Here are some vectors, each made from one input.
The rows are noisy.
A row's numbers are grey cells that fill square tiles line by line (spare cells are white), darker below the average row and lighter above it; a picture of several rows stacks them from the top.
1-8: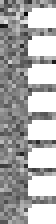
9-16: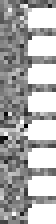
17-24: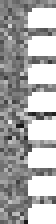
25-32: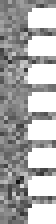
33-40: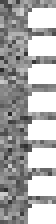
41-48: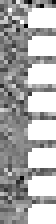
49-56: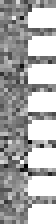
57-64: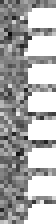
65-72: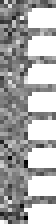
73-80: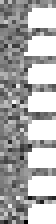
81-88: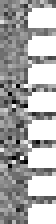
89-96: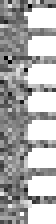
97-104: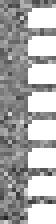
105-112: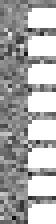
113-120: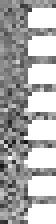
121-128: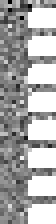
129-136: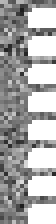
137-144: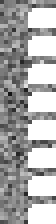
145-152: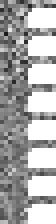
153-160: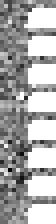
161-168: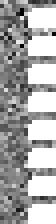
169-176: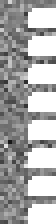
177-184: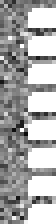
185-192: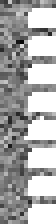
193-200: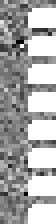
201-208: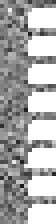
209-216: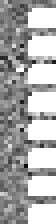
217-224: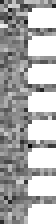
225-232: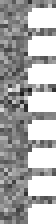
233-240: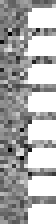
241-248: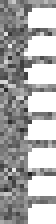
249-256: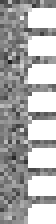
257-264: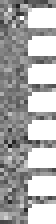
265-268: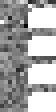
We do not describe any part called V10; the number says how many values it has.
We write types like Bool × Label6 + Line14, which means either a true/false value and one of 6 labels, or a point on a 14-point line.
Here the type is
Bool × (Circle11 + Unit) + (Circle6 + Label5) × (Line7 + V10).
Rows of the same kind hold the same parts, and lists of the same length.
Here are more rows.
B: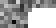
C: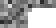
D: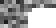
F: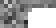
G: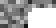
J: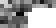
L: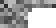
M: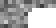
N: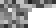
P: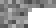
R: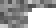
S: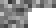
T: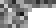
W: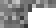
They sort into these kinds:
B
C, G, L, P, S
D, R, T
F, J
M, N
W

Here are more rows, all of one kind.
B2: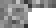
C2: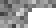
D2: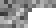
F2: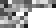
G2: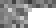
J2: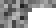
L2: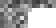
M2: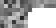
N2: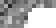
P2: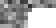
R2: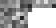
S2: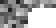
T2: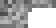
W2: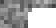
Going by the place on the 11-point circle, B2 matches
F2, L2 and W2.
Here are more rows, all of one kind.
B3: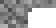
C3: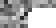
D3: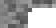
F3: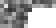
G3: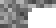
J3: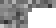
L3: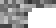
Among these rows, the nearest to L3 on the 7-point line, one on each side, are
B3 and D3.
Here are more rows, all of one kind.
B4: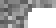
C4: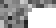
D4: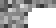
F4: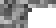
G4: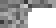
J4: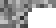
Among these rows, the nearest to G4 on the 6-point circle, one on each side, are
B4 and C4.
